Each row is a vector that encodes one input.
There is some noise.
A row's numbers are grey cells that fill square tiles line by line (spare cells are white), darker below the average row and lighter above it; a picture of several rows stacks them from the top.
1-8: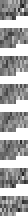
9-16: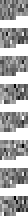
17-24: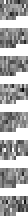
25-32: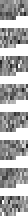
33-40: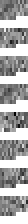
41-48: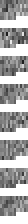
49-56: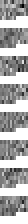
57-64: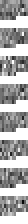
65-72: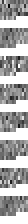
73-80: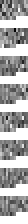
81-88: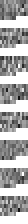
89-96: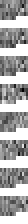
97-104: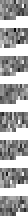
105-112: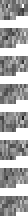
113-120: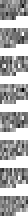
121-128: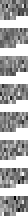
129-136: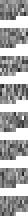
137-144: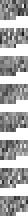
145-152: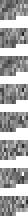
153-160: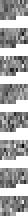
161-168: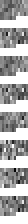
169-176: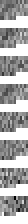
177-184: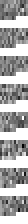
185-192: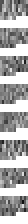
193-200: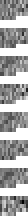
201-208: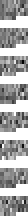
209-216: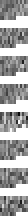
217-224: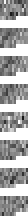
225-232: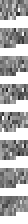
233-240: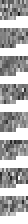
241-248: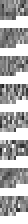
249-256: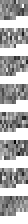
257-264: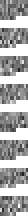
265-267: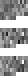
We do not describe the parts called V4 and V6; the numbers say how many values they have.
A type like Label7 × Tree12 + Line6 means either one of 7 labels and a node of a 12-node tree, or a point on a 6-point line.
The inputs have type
List3(Line5) × V4 + Tree9 × V6.
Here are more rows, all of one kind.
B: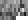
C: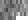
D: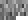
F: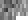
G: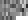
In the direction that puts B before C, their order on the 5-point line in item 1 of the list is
D, G, F, B, C.
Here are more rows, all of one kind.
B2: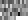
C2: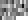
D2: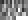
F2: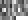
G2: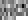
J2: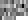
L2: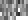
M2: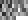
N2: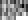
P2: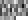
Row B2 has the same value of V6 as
C2, G2, J2 and L2.
